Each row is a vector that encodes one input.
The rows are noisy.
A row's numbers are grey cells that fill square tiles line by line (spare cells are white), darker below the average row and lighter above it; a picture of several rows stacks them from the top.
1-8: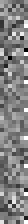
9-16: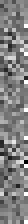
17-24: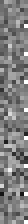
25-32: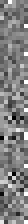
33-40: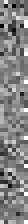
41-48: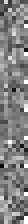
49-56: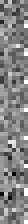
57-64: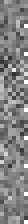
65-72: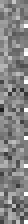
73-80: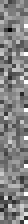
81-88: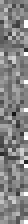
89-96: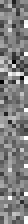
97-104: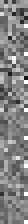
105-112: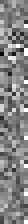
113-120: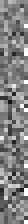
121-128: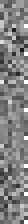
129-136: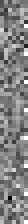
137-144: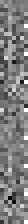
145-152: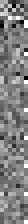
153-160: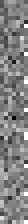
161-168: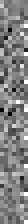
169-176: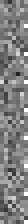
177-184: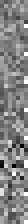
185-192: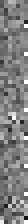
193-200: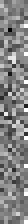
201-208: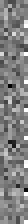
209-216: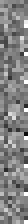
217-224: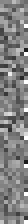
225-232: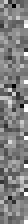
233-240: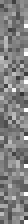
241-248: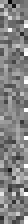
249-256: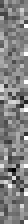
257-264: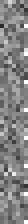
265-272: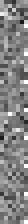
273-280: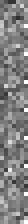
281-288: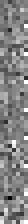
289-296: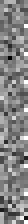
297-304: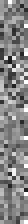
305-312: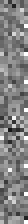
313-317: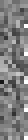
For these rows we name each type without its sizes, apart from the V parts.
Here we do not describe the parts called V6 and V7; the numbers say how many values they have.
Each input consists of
a value of V7, together with either a point on a line, or a true/false value and a value of V6.
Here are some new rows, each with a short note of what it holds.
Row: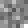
a true/false value, a value of V6 and a value of V7
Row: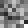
a point on a line and a value of V7
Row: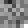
a true/false value, a value of V6 and a value of V7
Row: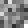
a true/false value, a value of V6 and a value of V7
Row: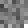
a point on a line and a value of V7
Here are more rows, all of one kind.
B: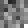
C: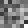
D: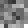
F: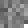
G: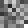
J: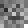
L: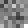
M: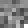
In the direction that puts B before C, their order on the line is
J, B, C, F, L, M, G, D.
